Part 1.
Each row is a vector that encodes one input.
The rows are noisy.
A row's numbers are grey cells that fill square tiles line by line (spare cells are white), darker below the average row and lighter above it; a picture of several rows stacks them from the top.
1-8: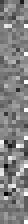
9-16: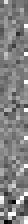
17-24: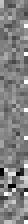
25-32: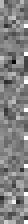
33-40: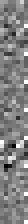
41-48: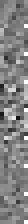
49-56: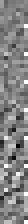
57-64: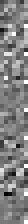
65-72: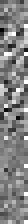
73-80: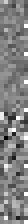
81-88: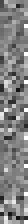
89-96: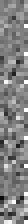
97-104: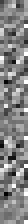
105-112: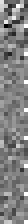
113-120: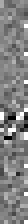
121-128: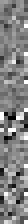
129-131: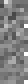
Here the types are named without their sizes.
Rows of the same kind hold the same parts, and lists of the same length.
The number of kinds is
3.
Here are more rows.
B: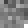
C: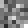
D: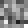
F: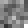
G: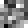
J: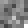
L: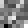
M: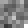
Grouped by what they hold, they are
B, G
C, F, J, L, M
D

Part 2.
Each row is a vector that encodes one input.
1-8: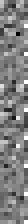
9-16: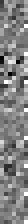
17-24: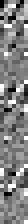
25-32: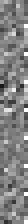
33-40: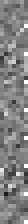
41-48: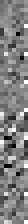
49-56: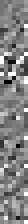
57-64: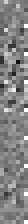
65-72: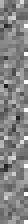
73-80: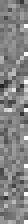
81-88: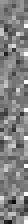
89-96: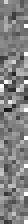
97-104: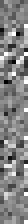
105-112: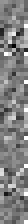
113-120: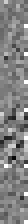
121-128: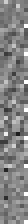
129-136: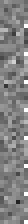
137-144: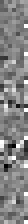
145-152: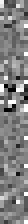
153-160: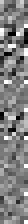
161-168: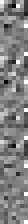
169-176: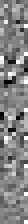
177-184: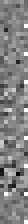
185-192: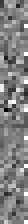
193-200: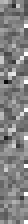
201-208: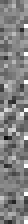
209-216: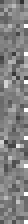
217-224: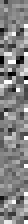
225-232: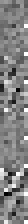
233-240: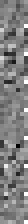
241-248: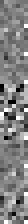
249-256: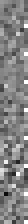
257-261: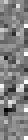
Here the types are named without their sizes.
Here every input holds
a list of points on a line.
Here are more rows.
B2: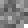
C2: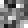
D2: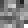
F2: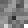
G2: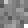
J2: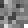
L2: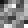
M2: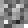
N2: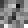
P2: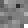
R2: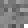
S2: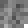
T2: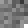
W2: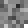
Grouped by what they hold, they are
B2, C2, F2, J2, N2, R2, S2, T2, W2
D2, G2, L2, P2
M2

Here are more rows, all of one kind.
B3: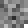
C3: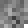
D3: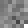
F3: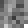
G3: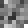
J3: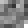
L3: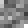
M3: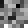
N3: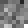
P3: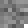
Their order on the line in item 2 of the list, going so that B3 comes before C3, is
L3, D3, B3, C3, J3, N3, P3, F3, M3, G3.
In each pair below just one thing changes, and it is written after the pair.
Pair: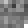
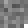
the place on the line in item 1 of the list
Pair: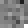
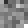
the place on the line in item 1 of the list
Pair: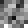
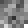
the place on the line in item 2 of the list
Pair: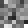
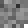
the place on the line in item 1 of the list
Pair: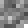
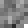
the place on the line in item 2 of the list
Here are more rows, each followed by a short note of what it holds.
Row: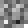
the empty list
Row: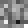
the empty list
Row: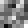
a list of one item
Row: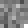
a list of one item
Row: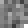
a list of two items
